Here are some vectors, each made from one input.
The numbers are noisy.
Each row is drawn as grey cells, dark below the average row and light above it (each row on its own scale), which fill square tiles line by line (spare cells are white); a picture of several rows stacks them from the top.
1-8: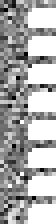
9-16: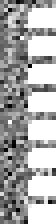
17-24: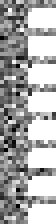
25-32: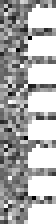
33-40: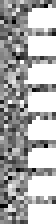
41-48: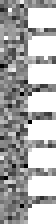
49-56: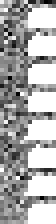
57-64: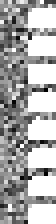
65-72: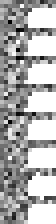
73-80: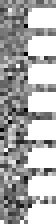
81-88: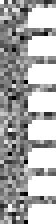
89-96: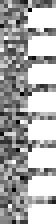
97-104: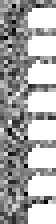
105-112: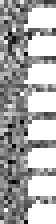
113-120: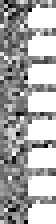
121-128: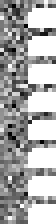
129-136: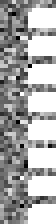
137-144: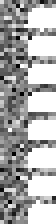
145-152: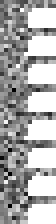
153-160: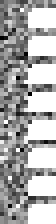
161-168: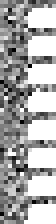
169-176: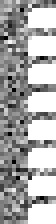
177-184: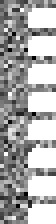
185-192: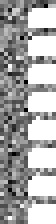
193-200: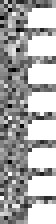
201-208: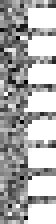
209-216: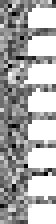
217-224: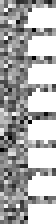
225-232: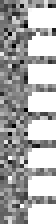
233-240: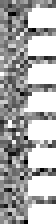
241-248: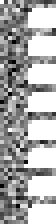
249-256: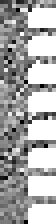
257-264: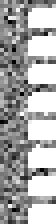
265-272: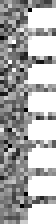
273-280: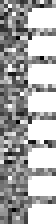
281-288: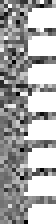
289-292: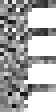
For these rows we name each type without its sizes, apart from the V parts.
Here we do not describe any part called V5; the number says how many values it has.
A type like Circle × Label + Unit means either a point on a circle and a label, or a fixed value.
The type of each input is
(Bool × Bool × Bool + Line) × List(V5).
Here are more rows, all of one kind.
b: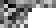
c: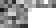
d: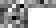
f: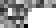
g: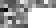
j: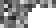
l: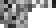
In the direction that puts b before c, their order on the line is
l, j, b, g, c, f, d.
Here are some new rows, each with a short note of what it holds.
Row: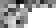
three true/false values, together with the empty list
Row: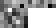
a point on a line, together with a list of two items
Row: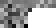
a point on a line, together with a list of two items
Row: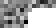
three true/false values, together with a list of two items
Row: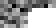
three true/false values, together with a list of one item
